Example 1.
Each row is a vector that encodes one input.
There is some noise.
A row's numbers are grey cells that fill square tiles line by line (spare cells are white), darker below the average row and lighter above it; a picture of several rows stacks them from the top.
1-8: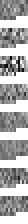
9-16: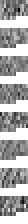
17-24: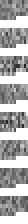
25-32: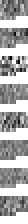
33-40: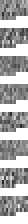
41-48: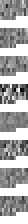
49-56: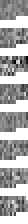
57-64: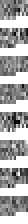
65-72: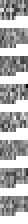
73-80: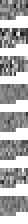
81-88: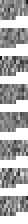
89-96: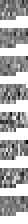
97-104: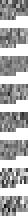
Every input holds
either a point on a 9-point circle and a point on an 8-point line, or three true/false values.
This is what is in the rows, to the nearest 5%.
About 30% of them hold a point on a 9-point circle and a point on an 8-point line. The rest hold three true/false values.
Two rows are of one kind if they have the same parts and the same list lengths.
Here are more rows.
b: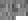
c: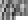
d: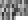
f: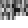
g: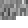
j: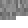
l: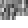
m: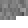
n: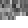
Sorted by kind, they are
b, c, d, f, j, m, n
g, l

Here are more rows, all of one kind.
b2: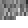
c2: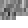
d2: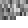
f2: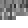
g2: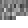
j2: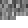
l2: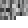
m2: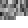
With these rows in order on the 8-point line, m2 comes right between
b2 and j2.
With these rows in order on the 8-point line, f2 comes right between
b2 and g2.
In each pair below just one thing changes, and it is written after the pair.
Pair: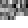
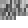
the place on the 9-point circle
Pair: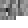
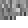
the place on the 8-point line
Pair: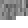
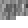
the place on the 9-point circle
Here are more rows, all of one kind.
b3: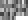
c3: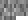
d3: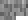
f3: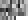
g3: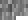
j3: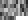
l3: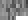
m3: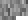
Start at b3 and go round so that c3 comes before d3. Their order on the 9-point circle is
b3, f3, c3, l3, m3, j3, g3, d3.
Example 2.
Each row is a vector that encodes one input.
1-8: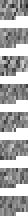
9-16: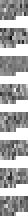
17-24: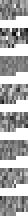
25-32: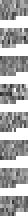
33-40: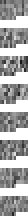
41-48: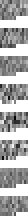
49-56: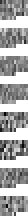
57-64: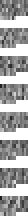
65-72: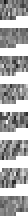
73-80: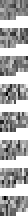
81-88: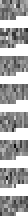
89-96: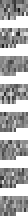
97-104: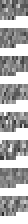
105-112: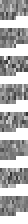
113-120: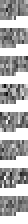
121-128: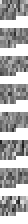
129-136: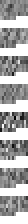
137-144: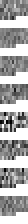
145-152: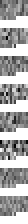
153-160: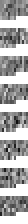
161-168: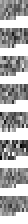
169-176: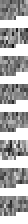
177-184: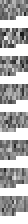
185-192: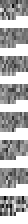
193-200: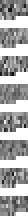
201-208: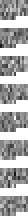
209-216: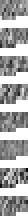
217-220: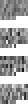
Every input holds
either a point on a 4-point line, or a point on a 10-point line and a true/false value.
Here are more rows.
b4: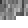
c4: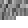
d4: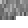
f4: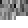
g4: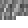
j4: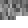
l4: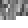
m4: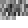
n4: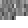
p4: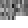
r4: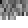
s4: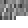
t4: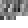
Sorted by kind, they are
b4, c4, d4, j4, l4, n4, p4, r4, t4
f4, g4, m4, s4

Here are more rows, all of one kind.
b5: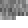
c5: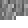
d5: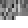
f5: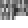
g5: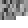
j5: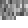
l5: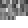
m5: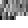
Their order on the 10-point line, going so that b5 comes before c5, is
d5, f5, l5, g5, j5, m5, b5, c5.
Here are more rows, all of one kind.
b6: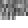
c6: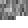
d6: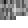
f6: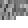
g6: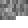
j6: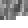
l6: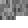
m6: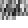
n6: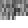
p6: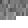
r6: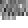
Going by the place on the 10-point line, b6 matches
n6 and p6.
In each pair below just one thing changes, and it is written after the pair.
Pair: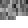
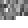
the true/false value
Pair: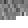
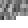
the true/false value
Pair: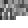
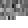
the true/false value
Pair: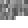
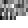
the place on the 10-point line
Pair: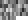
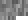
the place on the 10-point line
